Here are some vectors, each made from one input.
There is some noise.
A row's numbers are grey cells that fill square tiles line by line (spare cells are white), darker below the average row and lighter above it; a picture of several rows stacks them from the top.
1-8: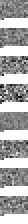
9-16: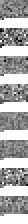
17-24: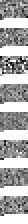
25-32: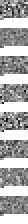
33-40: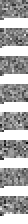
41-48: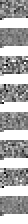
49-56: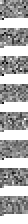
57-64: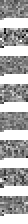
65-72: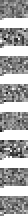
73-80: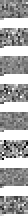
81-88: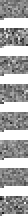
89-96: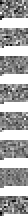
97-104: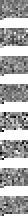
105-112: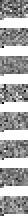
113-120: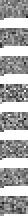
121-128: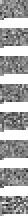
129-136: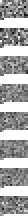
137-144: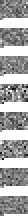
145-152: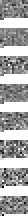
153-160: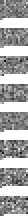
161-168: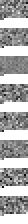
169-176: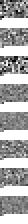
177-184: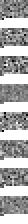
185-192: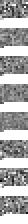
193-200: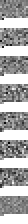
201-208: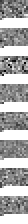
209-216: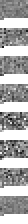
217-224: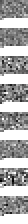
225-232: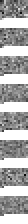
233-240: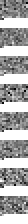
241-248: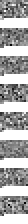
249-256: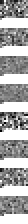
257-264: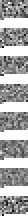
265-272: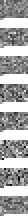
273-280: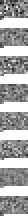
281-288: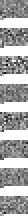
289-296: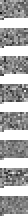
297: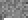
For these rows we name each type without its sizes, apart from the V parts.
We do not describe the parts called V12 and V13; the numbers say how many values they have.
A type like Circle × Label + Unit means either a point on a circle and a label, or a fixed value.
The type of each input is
Bool × (Circle + V12) + V13.
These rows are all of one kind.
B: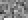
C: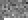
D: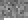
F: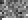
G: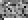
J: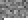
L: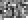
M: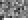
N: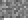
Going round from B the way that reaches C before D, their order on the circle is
B, N, J, C, M, L, G, D, F.
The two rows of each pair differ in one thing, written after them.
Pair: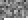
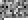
the place on the circle
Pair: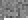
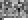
the place on the circle
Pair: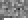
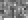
the true/false value
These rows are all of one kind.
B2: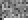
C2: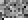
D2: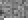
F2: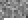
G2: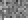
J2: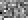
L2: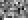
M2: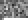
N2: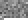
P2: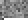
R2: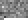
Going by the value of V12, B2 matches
D2, J2, L2 and R2.
